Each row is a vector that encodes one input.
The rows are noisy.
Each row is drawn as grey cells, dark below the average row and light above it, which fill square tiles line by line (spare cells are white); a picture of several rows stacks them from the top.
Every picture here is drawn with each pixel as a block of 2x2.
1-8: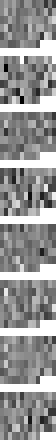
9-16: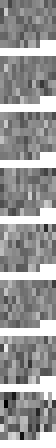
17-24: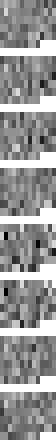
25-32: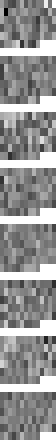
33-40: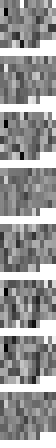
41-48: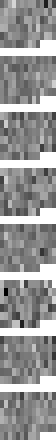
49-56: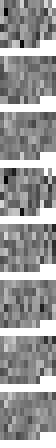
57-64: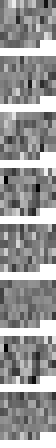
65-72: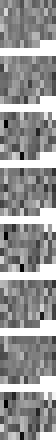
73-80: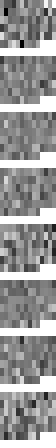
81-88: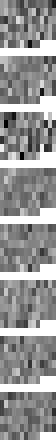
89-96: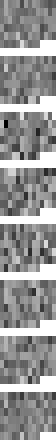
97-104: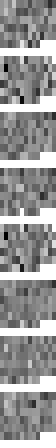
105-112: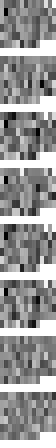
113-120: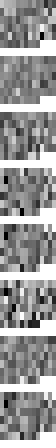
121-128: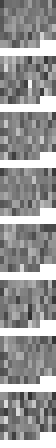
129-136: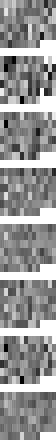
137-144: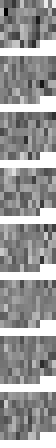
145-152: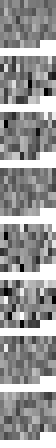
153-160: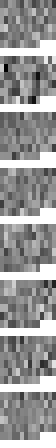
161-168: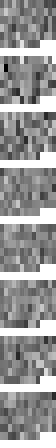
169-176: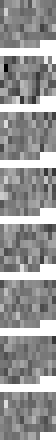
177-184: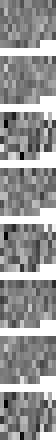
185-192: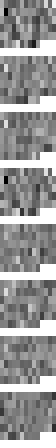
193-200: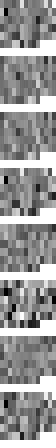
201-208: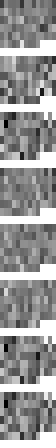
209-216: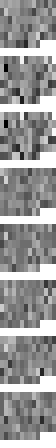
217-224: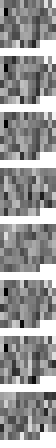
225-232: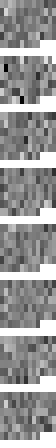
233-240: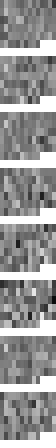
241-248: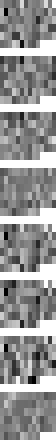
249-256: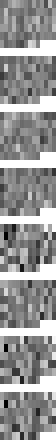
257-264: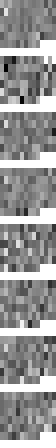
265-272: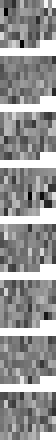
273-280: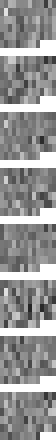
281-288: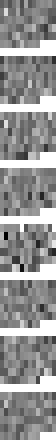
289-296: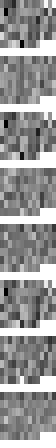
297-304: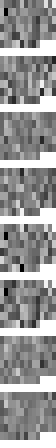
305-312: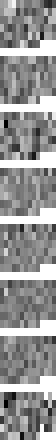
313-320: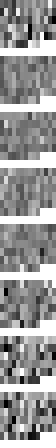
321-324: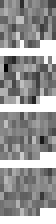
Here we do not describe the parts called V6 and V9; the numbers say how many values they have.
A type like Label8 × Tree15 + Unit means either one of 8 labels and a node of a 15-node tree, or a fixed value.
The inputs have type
(Bool × Bool × Bool × Bool + V6) × V9 + Circle10 × Circle10 + Unit.
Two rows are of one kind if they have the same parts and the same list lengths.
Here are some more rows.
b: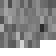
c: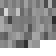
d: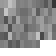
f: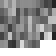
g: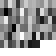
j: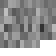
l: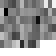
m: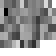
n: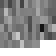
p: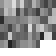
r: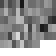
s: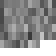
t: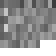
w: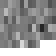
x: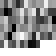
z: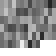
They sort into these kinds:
b, j, n, r, w, z
c, d, f, p, s, t
g, x
l, m

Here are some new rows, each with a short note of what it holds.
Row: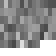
a value of V6 and a value of V9
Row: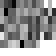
a point on each of two 10-point circles
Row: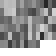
four true/false values and a value of V9
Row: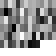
a fixed value
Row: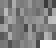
four true/false values and a value of V9
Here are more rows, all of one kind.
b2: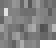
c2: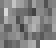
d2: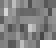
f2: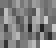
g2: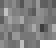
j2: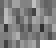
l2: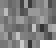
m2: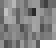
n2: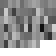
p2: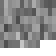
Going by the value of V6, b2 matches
g2 and m2.
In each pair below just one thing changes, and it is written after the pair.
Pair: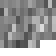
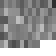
the value of V9
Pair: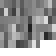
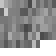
one of the four true/false values
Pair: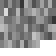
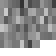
the value of V9
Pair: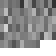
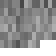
one of the four true/false values
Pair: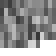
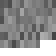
one of the four true/false values
